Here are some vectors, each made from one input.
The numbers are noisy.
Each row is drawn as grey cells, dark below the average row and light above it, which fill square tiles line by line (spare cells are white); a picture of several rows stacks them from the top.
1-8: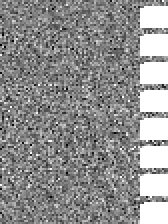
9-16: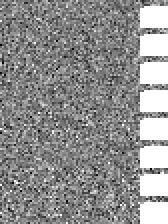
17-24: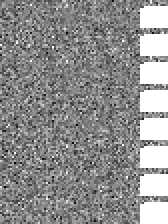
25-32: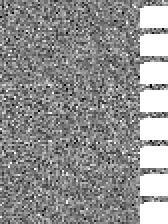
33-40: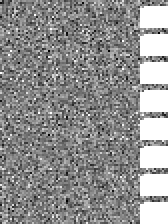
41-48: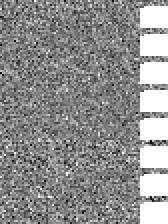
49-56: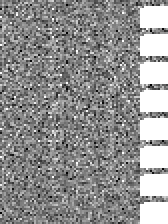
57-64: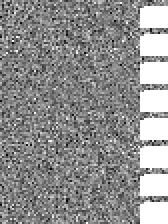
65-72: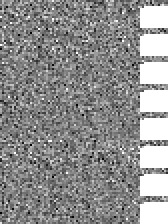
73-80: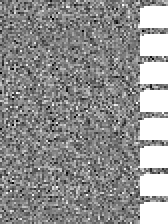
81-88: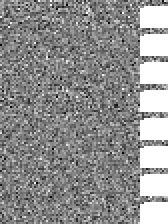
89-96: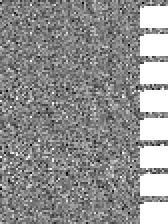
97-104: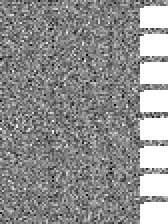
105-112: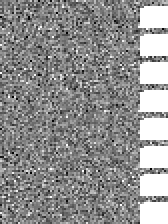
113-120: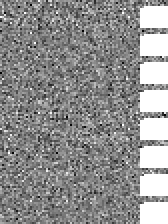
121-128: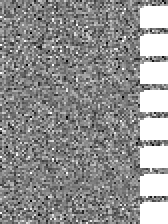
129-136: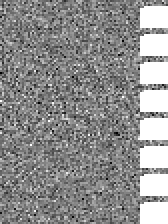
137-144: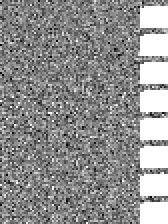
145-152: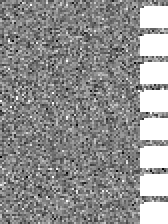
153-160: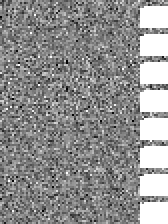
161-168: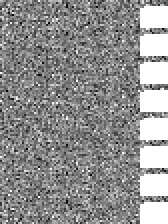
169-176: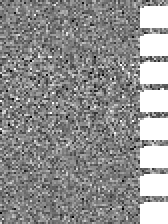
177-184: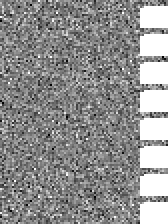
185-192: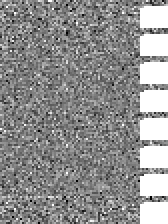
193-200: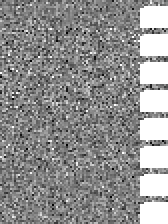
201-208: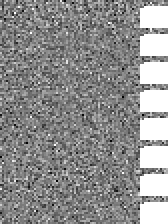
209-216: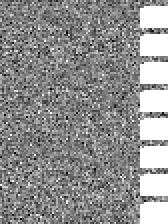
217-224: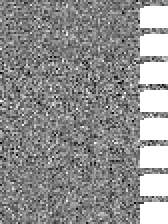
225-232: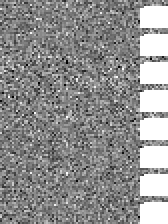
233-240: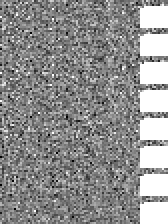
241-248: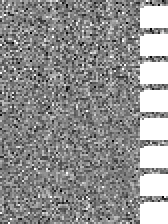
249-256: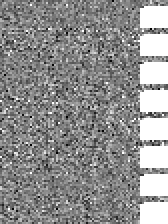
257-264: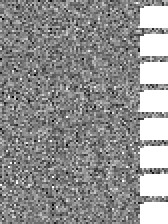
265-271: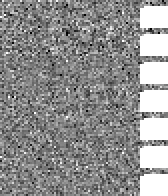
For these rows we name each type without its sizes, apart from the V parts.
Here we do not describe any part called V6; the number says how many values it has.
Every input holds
a label and a true/false value, together with either a point on a line, or a value of V6.
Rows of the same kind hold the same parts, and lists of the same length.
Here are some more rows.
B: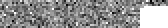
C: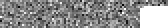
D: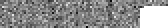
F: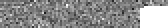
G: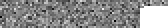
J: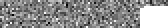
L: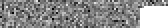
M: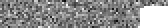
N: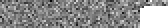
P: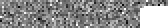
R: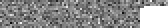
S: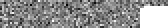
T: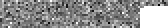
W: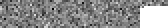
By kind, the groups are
B, C, J, P, S, T
D, F, G, L, M, N, R, W

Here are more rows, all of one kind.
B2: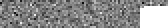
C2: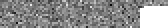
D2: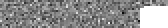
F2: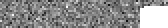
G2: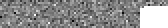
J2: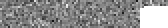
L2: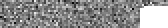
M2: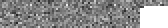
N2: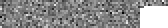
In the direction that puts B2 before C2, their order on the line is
B2, G2, N2, C2, M2, L2, J2, D2, F2.
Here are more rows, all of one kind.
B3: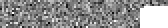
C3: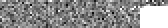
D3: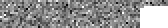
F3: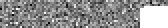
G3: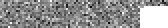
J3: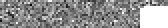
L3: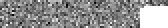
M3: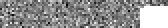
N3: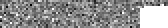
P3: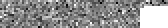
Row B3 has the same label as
F3, J3 and P3.
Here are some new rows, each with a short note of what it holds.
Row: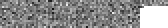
a label, a point on a line and a true/false value
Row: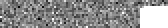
a label, a true/false value and a value of V6
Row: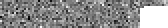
a label, a point on a line and a true/false value
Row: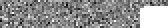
a label, a true/false value and a value of V6
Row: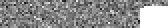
a label, a point on a line and a true/false value
